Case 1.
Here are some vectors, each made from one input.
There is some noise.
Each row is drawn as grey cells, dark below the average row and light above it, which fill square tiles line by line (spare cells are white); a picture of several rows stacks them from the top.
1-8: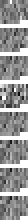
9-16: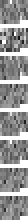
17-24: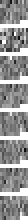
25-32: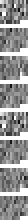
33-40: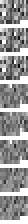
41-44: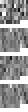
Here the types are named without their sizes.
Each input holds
a list of points on a line.
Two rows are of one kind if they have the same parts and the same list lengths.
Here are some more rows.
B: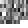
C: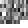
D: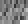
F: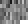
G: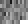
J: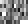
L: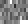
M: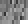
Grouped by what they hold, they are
B, C, J
D, F, G, M
L

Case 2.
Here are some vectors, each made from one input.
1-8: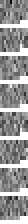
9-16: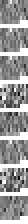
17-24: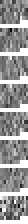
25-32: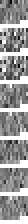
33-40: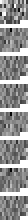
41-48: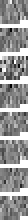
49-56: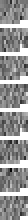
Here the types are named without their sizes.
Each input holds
a list of points on a line.
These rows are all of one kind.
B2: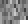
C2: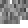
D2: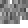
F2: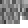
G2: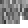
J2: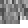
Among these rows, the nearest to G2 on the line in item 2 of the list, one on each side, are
D2 and F2.
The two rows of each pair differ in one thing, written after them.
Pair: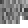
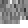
the place on the line in item 1 of the list
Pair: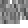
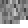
the place on the line in item 2 of the list
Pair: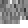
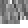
the place on the line in item 2 of the list
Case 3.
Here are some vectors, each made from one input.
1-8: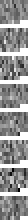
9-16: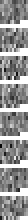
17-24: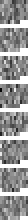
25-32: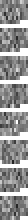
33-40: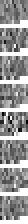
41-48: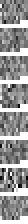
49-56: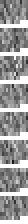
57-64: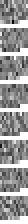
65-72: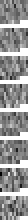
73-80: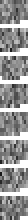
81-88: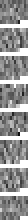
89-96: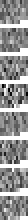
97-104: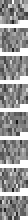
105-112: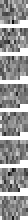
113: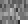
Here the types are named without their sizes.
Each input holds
a list of points on a circle.
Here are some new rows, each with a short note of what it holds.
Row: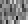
a list of two items
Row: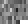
a list of one item
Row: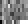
a list of two items
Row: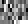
the empty list
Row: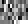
the empty list
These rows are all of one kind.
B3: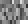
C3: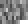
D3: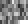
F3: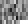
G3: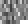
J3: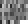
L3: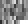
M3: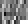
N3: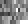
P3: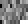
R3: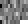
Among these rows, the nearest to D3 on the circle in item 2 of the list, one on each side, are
J3 and R3.
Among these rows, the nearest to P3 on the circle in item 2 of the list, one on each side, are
L3 and N3.
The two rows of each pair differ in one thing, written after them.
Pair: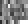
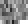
the place on the circle in item 1 of the list
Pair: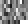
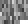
the place on the circle in item 2 of the list
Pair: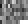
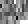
the place on the circle in item 1 of the list
